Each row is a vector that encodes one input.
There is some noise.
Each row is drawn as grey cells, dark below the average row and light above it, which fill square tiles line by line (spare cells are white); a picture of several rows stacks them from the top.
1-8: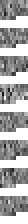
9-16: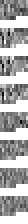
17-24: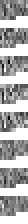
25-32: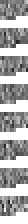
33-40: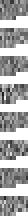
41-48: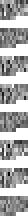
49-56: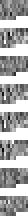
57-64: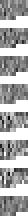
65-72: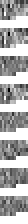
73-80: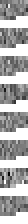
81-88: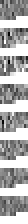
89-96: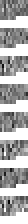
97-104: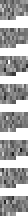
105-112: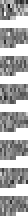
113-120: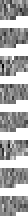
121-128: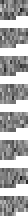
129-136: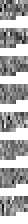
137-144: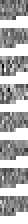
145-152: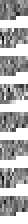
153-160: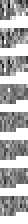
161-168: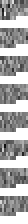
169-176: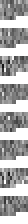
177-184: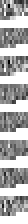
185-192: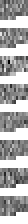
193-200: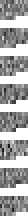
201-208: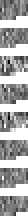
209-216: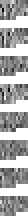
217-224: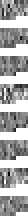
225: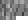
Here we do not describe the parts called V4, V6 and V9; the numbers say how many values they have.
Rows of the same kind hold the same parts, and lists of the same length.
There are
2 kinds of row.
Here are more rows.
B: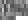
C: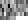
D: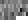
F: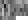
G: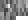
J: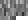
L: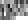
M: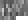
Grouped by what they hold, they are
B, D, F, G, J, M
C, L

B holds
one of 7 labels, a true/false value, a value of V6 and a value of V9.
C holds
a point on a 5-point line and a value of V4.
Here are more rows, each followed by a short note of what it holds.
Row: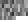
one of 7 labels, a true/false value, a value of V6 and a value of V9
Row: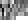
a point on a 5-point line and a value of V4
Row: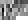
a point on a 5-point line and a value of V4
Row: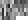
a point on a 5-point line and a value of V4
